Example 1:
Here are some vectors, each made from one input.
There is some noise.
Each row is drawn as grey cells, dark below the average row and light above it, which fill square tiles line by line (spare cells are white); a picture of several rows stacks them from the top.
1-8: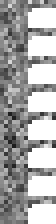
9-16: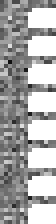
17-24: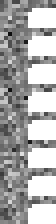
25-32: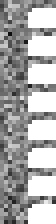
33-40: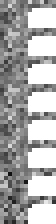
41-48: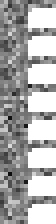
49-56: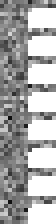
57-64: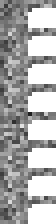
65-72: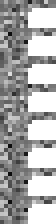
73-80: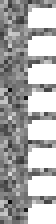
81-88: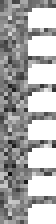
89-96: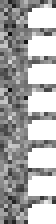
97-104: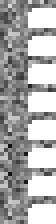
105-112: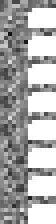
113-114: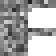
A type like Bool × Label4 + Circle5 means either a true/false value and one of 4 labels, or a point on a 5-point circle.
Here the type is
Line9.
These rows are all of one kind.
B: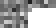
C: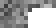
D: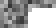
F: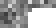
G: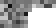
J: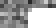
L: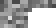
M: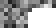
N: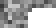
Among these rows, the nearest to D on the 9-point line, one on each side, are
B and G.
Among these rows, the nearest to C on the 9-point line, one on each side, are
F and M.
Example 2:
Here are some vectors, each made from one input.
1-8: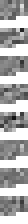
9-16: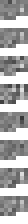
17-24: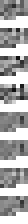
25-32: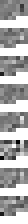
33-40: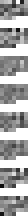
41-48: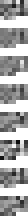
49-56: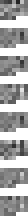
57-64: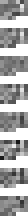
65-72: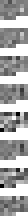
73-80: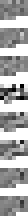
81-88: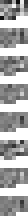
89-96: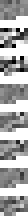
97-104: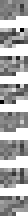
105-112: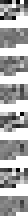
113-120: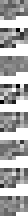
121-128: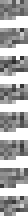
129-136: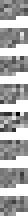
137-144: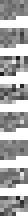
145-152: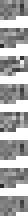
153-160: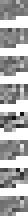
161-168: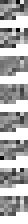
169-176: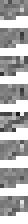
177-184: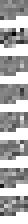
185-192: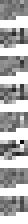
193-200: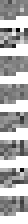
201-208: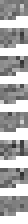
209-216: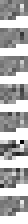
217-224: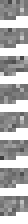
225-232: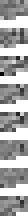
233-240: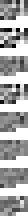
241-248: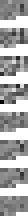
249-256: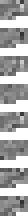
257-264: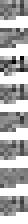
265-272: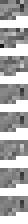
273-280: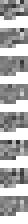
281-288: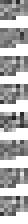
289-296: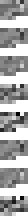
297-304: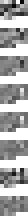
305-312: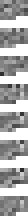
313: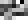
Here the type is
Bool × Bool × Bool + Unit.
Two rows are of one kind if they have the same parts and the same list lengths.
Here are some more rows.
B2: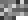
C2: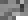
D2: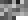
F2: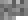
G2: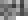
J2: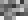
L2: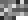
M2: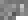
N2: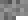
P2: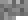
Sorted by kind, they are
B2, L2
C2, D2, F2, G2, J2, M2, N2, P2

